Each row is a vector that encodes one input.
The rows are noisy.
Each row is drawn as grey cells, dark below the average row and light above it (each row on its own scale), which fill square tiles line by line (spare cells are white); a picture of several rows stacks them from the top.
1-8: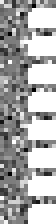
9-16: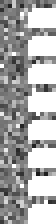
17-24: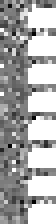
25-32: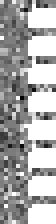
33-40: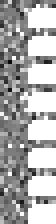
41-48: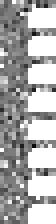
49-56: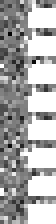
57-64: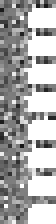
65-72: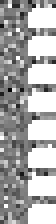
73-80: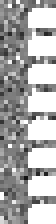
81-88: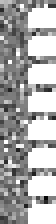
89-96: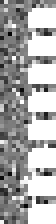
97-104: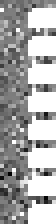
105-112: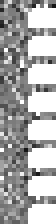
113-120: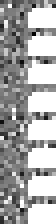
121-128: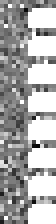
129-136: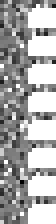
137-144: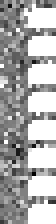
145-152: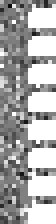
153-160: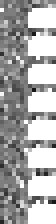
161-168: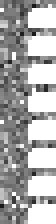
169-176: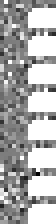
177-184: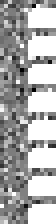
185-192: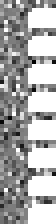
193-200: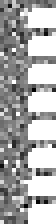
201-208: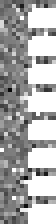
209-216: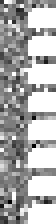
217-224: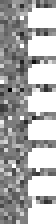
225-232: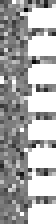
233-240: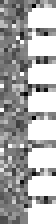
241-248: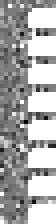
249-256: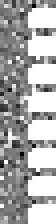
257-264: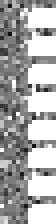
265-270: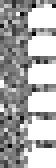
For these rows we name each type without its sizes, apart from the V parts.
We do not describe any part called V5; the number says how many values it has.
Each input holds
a point on a line, together with either a point on a line, or a value of V5.
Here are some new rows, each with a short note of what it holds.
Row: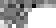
a point on each of two lines
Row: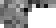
a point on a line and a value of V5
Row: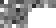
a point on each of two lines
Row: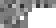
a point on a line and a value of V5
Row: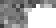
a point on each of two lines
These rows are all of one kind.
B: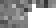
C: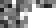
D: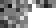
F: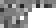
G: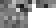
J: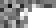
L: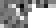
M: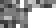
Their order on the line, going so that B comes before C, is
G, B, L, F, J, C, D, M.
